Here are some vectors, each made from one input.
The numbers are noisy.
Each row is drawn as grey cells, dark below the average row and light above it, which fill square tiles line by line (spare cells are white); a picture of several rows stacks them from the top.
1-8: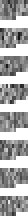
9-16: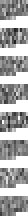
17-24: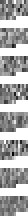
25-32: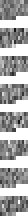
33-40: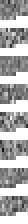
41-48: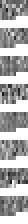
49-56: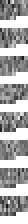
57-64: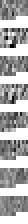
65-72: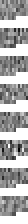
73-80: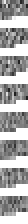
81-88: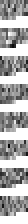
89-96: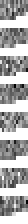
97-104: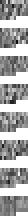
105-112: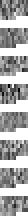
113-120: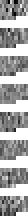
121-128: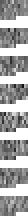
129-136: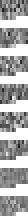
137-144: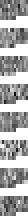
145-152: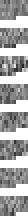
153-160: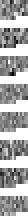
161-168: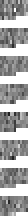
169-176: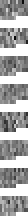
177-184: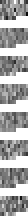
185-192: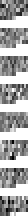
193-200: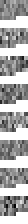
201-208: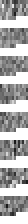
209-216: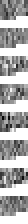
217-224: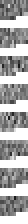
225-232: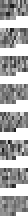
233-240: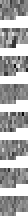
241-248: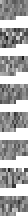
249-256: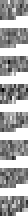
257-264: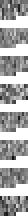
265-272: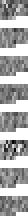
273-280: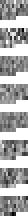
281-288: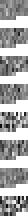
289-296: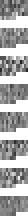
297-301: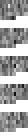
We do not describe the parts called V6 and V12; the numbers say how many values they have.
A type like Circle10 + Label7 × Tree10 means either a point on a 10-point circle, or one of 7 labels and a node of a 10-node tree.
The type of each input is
(Line5 + Line10) × V12 + V6.
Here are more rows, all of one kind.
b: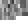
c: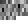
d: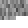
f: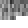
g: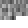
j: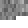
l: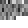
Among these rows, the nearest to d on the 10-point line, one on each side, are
b and j.
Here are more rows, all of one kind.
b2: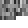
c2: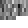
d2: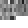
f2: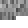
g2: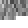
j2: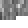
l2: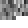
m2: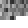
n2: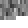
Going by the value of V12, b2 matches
l2, m2 and n2.
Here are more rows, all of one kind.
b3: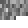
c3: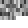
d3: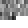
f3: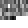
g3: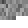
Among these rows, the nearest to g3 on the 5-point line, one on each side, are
b3 and d3.
